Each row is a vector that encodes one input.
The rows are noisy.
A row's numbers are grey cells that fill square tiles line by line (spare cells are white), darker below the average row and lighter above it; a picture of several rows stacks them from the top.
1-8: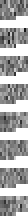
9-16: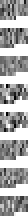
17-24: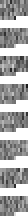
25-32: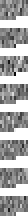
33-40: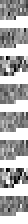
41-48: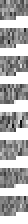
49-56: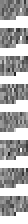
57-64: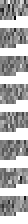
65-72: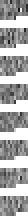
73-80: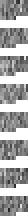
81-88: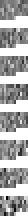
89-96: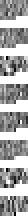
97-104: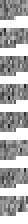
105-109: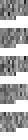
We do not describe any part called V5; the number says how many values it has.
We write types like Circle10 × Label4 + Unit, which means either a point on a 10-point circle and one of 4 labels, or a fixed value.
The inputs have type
List2(Bool × V5).
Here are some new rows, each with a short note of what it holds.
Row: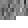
a list of one item
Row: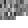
a list of two items
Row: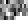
the empty list
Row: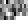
the empty list
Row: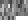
a list of two items
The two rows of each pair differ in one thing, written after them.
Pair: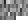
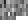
the true/false value in item 2 of the list
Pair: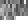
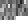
the value of V5 in item 1 of the list
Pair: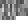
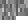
the true/false value in item 2 of the list
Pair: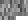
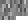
the value of V5 in item 2 of the list
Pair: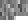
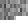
the true/false value in item 1 of the list
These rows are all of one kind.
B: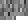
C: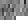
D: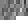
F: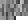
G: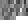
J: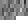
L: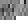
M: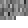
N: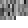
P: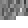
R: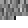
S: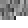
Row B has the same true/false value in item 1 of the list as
M and N.
